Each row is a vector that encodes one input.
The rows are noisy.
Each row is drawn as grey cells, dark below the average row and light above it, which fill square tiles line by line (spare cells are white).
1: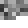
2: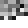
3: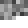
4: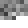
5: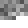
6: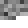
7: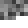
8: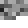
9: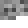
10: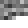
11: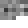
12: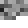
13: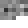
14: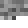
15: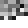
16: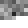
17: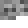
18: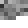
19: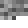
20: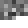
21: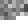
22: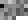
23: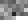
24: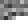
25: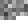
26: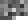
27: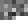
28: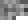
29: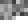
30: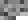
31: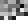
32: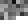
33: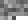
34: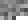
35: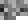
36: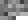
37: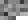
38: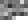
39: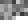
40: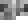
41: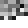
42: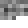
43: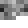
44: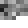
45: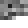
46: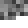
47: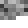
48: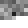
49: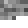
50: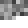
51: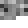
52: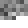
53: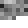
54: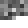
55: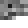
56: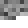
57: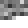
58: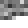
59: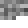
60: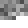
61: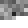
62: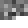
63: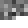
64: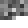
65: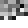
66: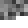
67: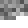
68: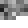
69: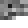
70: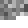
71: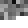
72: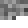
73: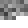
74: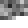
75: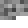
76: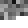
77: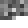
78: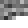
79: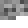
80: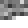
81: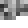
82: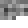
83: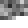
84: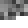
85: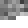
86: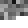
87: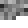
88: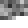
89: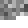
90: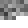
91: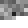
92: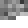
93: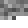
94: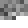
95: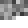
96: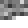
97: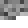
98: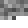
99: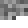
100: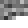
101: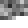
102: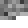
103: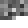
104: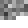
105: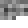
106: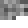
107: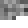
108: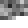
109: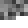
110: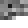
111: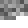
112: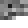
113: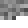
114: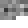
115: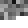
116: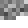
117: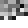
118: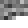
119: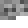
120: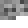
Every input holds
either a point on a 10-point circle, or a fixed value, or a point on a 4-point line, a point on an 8-point line and a true/false value.
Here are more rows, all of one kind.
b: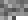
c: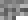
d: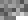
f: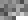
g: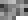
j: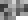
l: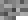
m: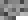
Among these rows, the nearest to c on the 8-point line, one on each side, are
g and l.
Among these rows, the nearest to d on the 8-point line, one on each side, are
f and j.
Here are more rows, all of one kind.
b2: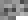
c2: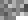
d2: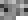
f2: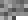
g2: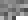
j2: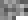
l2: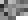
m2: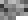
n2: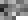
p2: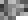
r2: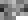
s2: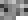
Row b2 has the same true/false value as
c2, f2, g2 and j2.
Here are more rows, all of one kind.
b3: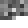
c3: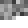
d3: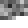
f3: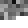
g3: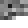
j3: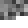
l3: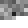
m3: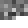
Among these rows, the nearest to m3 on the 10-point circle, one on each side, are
b3 and j3.
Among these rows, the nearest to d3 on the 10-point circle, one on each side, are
g3 and l3.
